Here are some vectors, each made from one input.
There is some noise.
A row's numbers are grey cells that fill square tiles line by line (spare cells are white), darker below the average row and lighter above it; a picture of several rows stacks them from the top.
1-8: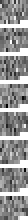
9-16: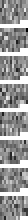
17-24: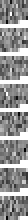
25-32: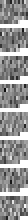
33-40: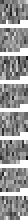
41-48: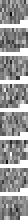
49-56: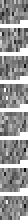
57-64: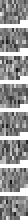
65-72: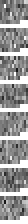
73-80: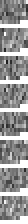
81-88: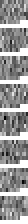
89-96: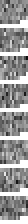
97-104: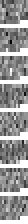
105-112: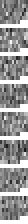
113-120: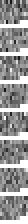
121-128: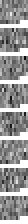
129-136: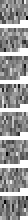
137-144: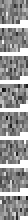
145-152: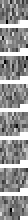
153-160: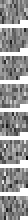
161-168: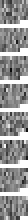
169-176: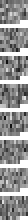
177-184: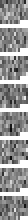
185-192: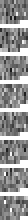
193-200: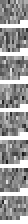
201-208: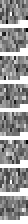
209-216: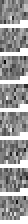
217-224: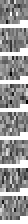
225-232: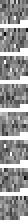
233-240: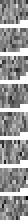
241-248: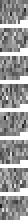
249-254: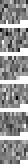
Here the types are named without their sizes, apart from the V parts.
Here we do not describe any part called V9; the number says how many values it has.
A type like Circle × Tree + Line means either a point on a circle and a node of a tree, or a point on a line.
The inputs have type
Bool × Bool × Bool × Bool × Label × List(V9).
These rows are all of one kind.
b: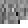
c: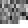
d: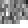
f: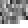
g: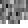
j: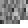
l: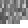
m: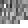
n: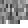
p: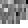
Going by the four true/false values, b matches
g and n.
